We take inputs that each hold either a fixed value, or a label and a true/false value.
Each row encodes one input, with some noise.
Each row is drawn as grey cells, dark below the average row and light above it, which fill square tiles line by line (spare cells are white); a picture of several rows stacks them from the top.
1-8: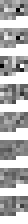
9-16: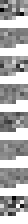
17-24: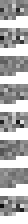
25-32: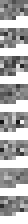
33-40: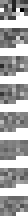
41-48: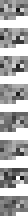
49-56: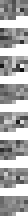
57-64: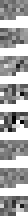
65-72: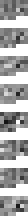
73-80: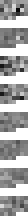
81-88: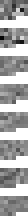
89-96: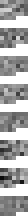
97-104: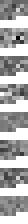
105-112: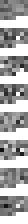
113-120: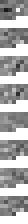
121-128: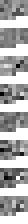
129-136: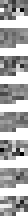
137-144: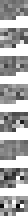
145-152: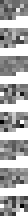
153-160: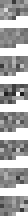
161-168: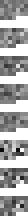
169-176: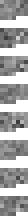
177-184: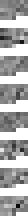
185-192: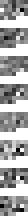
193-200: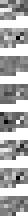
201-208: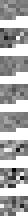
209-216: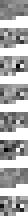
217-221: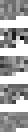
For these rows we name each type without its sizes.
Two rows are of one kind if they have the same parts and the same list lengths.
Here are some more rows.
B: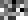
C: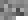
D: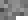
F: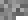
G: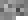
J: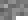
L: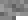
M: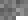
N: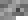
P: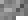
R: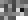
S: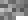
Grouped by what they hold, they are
B
C, D, F, G, J, L, M, N, P, R, S

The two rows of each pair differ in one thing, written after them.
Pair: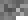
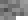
the label
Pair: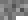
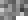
the label
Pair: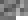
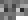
the true/false value
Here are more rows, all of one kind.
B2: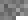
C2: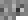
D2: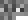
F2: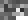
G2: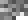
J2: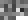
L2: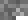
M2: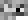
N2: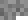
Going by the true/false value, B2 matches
D2, J2 and M2.
